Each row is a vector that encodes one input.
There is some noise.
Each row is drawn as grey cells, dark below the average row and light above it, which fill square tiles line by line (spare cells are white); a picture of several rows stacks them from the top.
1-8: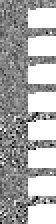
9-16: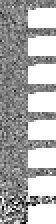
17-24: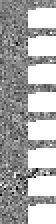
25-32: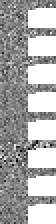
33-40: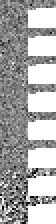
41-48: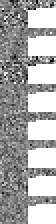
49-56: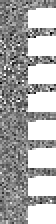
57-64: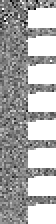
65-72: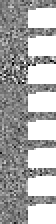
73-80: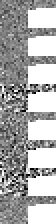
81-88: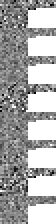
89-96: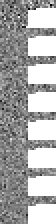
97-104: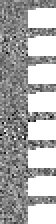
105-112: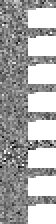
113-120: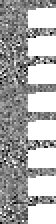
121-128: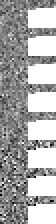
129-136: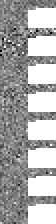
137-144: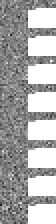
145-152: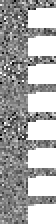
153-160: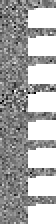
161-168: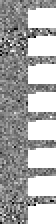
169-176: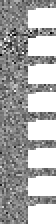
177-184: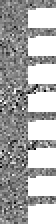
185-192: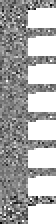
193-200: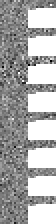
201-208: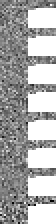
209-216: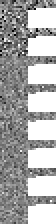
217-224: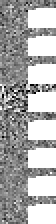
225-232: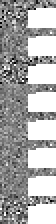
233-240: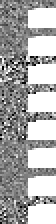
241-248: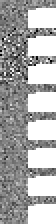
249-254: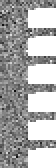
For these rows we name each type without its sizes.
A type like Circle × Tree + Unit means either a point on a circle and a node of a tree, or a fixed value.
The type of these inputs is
Circle × Circle + Tree + Unit.
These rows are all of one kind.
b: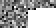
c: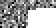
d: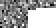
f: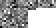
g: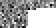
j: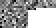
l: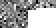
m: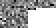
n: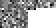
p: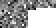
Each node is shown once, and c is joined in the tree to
d, f and j.
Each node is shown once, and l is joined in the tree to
j.
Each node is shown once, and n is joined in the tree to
d.
